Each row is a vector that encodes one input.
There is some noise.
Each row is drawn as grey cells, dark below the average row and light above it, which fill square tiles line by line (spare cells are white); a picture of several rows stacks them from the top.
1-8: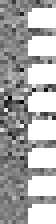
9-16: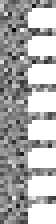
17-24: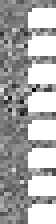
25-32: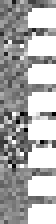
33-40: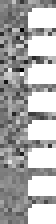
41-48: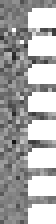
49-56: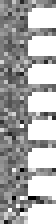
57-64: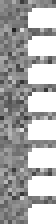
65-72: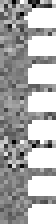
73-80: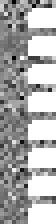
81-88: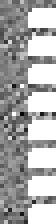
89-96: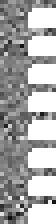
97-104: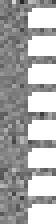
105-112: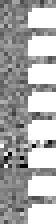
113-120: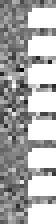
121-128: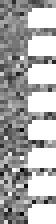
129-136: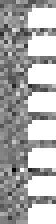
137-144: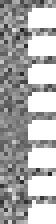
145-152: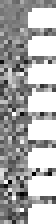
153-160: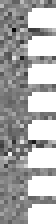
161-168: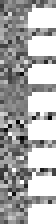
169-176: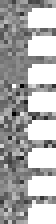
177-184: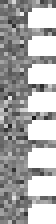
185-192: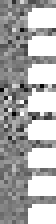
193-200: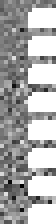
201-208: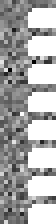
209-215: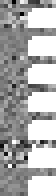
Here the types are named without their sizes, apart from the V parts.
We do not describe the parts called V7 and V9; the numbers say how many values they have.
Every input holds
a true/false value and a value of V9, together with either a point on a line, or a value of V7.
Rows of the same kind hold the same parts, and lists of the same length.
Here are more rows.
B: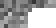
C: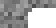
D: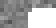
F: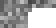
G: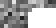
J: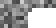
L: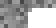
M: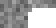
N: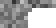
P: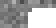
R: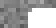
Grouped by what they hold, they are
B, D, J, M, P, R
C, F, G, L, N

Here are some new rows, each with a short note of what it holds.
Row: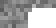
a true/false value, a value of V7 and a value of V9
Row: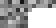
a true/false value, a value of V7 and a value of V9
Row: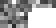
a true/false value, a value of V7 and a value of V9
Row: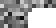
a true/false value, a value of V7 and a value of V9
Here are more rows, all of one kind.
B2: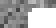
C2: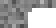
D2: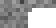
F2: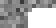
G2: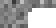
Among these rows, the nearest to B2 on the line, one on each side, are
C2 and D2.
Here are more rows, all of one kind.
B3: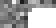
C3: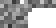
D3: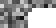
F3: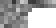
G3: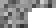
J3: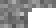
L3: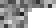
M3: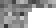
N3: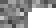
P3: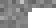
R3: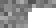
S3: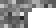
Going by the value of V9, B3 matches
J3, L3, P3 and R3.
